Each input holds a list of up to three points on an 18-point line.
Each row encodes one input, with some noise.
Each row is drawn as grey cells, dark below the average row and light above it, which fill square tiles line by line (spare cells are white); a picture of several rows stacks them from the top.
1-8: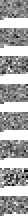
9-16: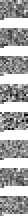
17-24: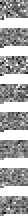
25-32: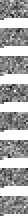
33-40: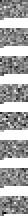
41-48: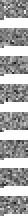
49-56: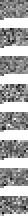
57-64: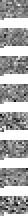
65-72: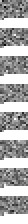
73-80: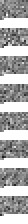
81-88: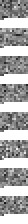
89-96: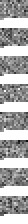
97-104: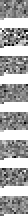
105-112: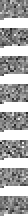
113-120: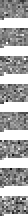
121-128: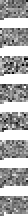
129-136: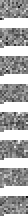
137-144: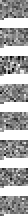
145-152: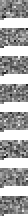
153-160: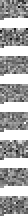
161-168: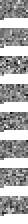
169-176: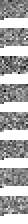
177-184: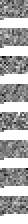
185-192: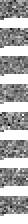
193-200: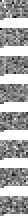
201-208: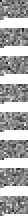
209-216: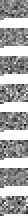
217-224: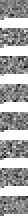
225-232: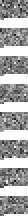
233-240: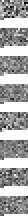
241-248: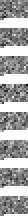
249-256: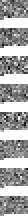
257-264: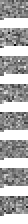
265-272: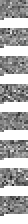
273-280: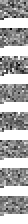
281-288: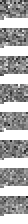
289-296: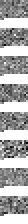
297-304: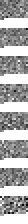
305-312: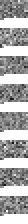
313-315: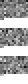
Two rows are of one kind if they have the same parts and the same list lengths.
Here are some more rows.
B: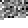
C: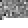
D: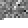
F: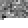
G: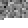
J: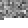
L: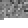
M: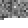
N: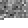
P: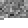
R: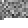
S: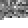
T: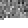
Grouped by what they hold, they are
B
C, J, L
D, F, M, S
G, N, P, R, T

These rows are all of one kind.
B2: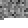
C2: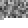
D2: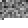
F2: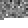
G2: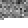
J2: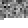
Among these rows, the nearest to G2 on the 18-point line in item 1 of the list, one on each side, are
B2 and J2.
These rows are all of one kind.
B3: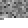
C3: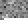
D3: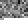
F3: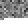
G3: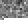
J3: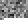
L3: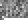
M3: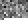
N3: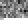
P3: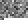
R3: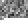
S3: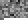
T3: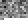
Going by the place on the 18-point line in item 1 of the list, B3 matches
C3 and T3.
